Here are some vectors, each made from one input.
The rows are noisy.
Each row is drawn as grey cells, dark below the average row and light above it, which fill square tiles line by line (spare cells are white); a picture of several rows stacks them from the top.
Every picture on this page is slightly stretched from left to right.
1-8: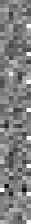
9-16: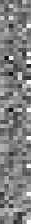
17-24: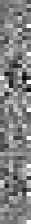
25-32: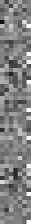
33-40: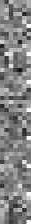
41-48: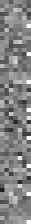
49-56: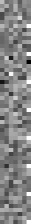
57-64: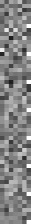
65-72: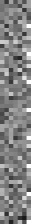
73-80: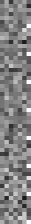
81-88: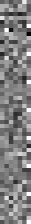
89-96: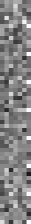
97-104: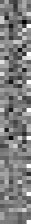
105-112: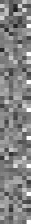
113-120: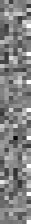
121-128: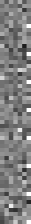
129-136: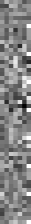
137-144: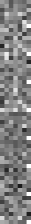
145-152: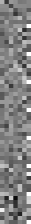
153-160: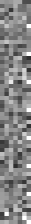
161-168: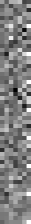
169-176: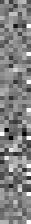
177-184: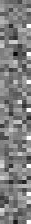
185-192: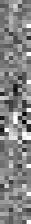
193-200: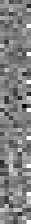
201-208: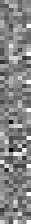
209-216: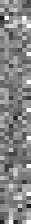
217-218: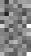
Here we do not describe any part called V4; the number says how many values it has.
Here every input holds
a value of V4, together with a list of up to three points on a 5-point line.
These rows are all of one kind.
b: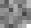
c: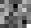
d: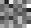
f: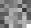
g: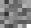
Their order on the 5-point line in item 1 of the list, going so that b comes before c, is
b, d, g, f, c.
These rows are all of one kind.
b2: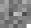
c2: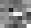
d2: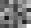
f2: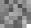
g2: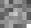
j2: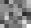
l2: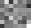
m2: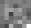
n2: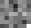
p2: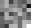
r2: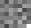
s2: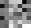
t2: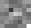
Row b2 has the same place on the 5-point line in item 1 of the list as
n2 and s2.
